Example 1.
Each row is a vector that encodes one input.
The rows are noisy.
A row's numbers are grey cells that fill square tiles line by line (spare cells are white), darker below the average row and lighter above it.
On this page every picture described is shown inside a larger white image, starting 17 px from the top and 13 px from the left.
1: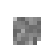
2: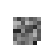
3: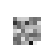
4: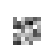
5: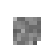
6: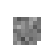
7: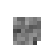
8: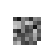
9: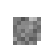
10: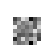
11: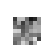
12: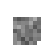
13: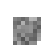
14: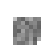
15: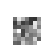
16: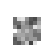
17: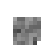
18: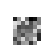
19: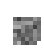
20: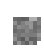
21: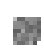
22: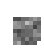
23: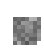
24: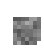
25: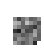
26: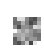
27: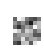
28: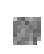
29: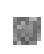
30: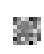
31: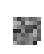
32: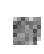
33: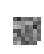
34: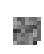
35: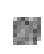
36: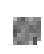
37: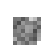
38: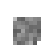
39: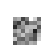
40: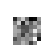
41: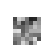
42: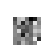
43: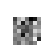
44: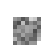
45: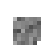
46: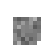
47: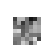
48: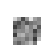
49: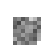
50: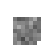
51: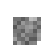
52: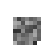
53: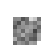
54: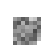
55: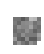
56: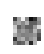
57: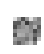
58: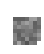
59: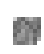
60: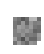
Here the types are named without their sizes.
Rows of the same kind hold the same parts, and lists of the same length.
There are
2 kinds of row.
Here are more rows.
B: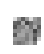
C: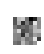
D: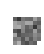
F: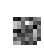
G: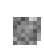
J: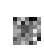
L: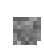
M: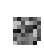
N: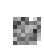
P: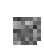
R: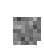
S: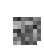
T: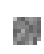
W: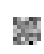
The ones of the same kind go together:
B, D, F, G, L, M, N, P, R, S, T
C, J, W

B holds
three true/false values.
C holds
a point on a line.
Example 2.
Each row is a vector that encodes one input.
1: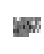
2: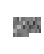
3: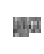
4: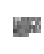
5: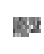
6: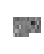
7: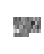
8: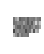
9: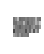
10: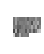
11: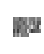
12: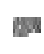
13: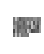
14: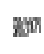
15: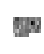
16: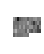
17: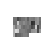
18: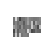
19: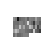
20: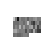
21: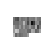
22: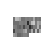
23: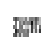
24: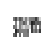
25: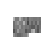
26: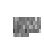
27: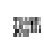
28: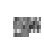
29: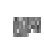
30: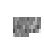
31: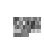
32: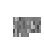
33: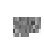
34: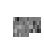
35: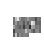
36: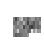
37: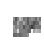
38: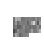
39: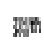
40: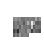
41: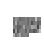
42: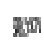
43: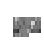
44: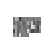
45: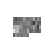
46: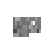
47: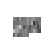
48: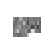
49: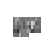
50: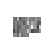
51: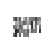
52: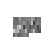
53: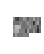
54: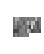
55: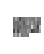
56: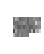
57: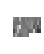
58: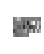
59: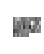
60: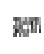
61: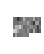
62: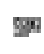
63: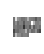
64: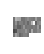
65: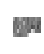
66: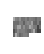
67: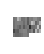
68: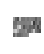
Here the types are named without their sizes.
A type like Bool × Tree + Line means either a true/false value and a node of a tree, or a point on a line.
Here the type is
Bool × Bool × Bool × Bool + Line.
